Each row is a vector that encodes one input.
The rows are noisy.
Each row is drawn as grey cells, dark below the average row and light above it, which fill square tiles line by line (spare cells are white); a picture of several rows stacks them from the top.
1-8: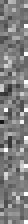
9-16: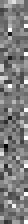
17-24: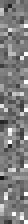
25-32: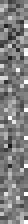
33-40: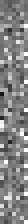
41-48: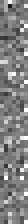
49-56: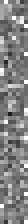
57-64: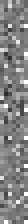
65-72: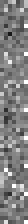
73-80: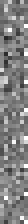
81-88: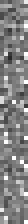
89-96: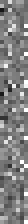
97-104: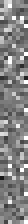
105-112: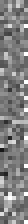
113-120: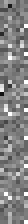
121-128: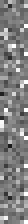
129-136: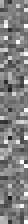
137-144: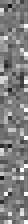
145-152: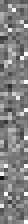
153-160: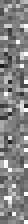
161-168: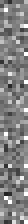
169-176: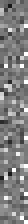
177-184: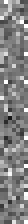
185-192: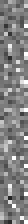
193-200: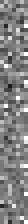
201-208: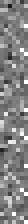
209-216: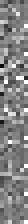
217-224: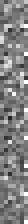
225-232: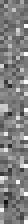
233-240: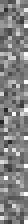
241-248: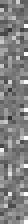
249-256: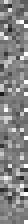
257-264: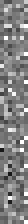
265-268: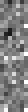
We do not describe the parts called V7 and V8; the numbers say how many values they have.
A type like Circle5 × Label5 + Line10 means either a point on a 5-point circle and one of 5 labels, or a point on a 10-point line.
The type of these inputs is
(Label10 + Line9) × (Line11 + V7) × V8.
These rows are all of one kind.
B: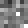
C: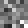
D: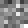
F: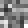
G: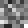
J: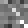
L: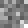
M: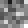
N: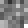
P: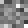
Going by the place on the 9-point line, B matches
C, D, G and J.
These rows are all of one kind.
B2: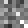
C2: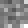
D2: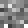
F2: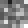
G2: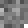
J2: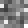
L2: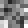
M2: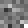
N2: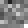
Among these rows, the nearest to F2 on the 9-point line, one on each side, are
B2 and C2.
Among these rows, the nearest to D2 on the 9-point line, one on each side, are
J2 and L2.
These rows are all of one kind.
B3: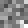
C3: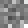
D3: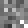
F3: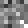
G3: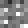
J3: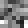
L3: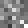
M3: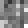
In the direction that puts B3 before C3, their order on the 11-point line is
D3, L3, F3, B3, C3, M3, G3, J3.
